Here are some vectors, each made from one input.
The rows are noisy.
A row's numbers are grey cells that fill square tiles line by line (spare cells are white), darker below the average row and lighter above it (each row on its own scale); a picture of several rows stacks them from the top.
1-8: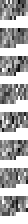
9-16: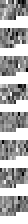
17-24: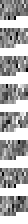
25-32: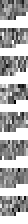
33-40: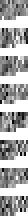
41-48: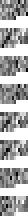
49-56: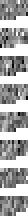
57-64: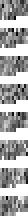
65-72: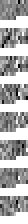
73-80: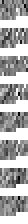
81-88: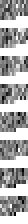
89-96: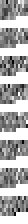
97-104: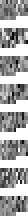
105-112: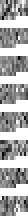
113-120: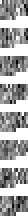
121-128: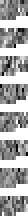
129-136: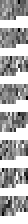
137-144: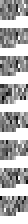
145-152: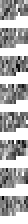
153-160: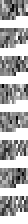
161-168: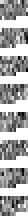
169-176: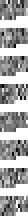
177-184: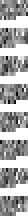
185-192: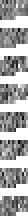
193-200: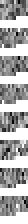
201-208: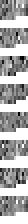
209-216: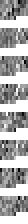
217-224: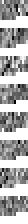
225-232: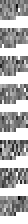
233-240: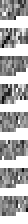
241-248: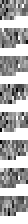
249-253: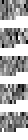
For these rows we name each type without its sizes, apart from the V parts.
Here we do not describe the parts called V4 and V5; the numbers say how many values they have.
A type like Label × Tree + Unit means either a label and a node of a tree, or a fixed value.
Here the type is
Bool × Label × (Line × V4 + V5).
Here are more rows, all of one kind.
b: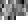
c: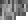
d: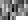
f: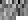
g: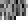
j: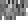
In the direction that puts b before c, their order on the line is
f, b, d, c, j, g.
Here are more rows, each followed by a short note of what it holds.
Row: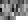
a label, a point on a line, a true/false value and a value of V4
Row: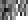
a label, a true/false value and a value of V5
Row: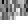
a label, a true/false value and a value of V5
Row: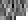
a label, a point on a line, a true/false value and a value of V4
